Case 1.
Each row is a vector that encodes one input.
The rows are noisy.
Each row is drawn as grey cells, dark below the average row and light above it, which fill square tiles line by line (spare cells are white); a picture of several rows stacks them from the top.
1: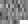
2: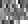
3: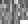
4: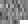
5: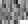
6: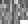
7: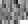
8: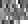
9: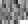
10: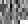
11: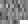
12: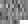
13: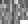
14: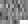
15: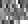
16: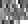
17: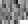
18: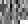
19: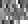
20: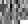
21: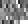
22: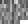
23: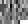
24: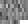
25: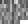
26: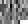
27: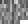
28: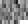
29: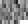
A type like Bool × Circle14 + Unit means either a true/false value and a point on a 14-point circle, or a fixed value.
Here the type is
Line5.
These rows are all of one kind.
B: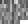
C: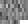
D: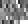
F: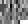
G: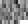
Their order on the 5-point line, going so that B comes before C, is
D, B, C, G, F.
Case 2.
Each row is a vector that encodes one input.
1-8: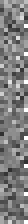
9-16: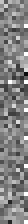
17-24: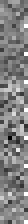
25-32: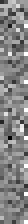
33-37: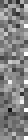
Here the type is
Circle6.
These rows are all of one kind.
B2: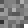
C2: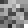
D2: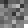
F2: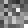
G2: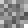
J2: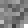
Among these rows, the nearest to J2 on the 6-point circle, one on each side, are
D2 and G2.
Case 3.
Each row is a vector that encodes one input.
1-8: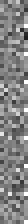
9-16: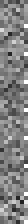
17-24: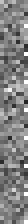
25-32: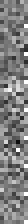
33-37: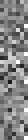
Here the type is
Circle6.
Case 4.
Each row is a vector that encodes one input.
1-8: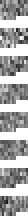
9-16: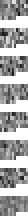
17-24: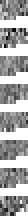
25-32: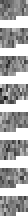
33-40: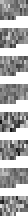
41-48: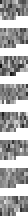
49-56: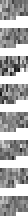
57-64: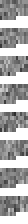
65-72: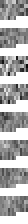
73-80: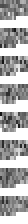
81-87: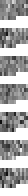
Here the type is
Bool × Bool × Bool.
